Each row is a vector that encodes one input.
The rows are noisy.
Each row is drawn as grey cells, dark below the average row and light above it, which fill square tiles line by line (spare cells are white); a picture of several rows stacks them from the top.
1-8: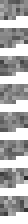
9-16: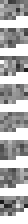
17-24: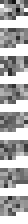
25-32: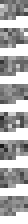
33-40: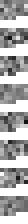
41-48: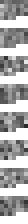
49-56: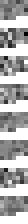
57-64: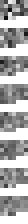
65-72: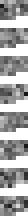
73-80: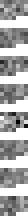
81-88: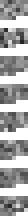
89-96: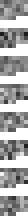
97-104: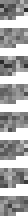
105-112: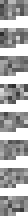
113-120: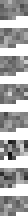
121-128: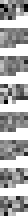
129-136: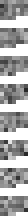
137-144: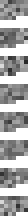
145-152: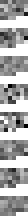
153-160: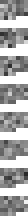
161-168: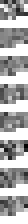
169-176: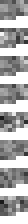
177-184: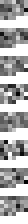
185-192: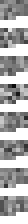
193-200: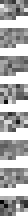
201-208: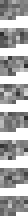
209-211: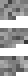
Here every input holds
a point on a 14-point line.
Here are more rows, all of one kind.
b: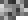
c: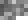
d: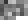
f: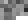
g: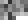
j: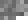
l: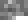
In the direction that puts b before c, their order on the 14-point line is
j, b, f, g, c, d, l.
